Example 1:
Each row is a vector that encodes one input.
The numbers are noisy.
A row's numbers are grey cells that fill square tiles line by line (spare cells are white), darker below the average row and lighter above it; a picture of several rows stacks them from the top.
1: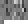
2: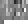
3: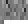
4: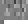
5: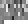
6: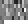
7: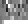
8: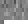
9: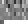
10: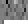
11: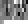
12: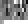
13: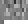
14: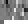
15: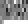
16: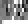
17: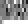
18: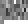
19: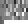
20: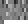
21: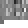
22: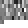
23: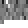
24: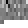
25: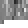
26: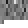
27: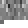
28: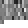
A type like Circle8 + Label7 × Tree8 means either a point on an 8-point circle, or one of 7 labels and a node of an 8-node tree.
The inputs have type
Line6.
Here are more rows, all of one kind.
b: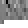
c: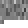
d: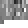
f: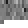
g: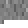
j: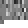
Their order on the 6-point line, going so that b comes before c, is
b, f, c, g, d, j.
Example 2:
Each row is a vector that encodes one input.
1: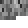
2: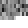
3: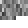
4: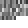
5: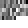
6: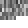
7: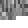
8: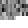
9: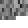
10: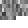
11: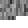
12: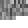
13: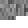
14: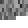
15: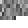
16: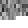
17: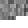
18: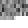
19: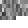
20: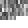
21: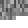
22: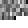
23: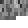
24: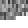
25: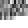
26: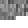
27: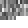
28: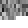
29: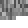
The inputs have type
Line6.
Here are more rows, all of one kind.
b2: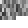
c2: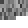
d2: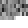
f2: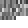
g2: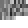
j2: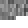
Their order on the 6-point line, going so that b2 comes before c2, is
f2, b2, j2, c2, g2, d2.
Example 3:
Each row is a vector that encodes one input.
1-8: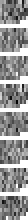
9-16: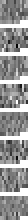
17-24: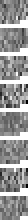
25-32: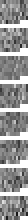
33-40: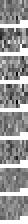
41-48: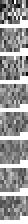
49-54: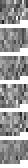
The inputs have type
Circle9.
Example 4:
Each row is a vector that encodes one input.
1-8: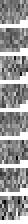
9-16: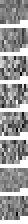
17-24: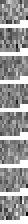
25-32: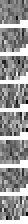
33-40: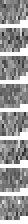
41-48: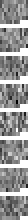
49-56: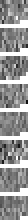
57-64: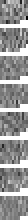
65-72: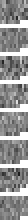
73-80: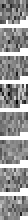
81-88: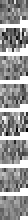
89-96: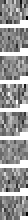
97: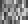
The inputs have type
Circle9.
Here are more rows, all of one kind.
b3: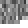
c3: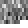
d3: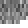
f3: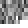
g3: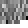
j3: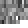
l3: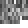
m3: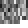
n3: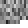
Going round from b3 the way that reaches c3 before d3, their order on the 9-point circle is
b3, l3, j3, f3, n3, c3, m3, d3, g3.
